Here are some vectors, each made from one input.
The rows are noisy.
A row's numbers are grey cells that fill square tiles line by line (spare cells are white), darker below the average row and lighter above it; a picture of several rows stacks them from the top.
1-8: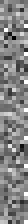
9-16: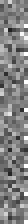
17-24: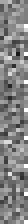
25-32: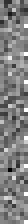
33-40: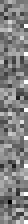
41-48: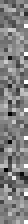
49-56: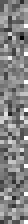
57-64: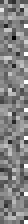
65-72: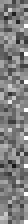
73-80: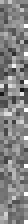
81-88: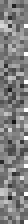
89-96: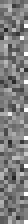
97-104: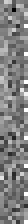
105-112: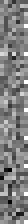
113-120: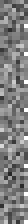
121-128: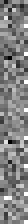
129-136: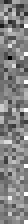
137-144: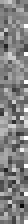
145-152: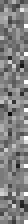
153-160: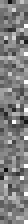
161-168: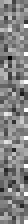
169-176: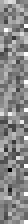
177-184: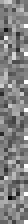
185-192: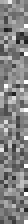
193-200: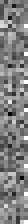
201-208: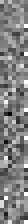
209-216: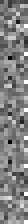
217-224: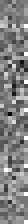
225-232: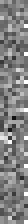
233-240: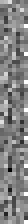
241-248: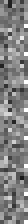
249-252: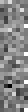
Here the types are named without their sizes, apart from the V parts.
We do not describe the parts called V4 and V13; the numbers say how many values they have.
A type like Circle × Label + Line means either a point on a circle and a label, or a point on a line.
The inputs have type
Bool × V13 + Label × (Line + V4).
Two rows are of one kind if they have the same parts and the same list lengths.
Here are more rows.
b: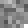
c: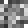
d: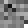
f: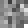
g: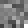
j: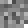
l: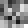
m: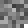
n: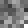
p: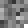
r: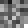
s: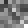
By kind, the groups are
b, d, j, n, s
c, p, r
f, g, l, m

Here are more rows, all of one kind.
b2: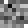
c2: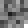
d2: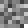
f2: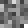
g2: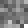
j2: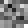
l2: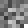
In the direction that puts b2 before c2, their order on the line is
b2, g2, j2, f2, c2, d2, l2.
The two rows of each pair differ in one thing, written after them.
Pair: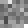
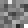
the value of V4
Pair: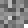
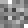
the value of V4
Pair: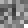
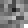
the value of V4
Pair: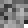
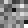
the label
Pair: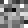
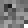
the label
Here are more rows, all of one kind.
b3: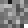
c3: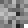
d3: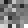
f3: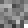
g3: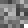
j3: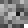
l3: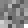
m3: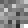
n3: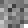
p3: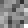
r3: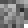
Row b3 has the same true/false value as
f3, g3, j3 and r3.
